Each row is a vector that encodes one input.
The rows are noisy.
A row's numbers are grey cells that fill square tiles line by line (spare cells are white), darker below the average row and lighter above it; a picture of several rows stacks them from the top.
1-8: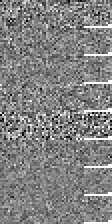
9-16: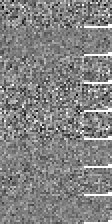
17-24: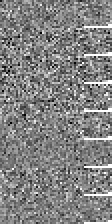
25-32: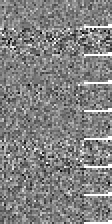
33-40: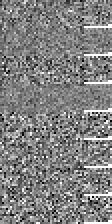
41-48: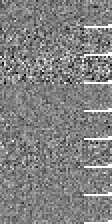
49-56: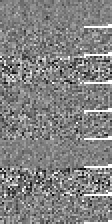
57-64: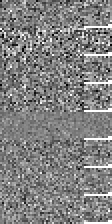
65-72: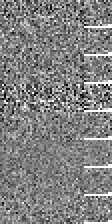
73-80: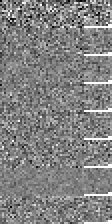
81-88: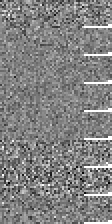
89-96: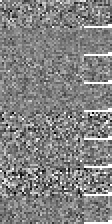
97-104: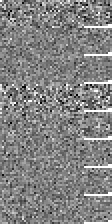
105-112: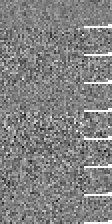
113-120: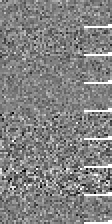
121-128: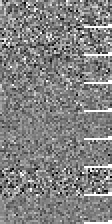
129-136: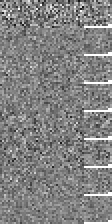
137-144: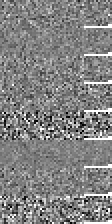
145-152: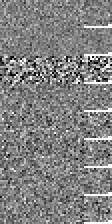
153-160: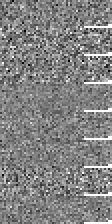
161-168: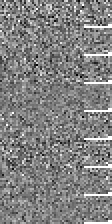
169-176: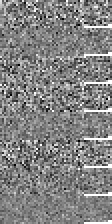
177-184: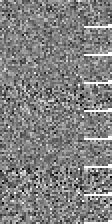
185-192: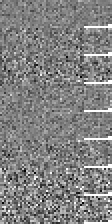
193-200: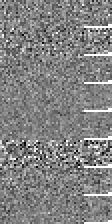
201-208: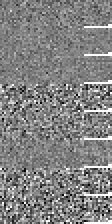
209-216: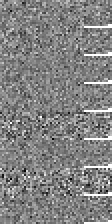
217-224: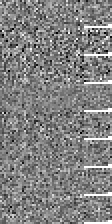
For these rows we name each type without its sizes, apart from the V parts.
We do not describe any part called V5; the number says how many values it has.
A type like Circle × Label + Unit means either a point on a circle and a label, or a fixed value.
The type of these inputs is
Label × (Tree + V5).
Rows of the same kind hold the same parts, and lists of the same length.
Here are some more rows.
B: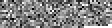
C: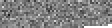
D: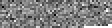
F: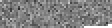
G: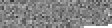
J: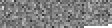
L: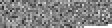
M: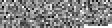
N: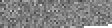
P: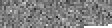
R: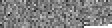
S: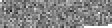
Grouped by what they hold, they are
B, G, L, M, N, P, R
C, D, F, J, S

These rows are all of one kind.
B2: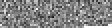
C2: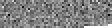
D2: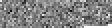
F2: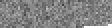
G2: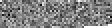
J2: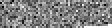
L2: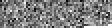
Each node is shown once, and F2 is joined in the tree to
J2.
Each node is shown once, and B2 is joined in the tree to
C2 and G2.
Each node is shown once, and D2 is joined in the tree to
G2 and L2.
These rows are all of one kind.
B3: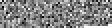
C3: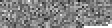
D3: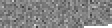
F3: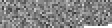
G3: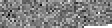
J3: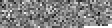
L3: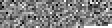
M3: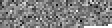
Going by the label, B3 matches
L3 and M3.
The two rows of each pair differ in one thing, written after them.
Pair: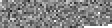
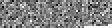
the value of V5
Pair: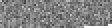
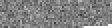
the label
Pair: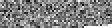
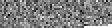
the label
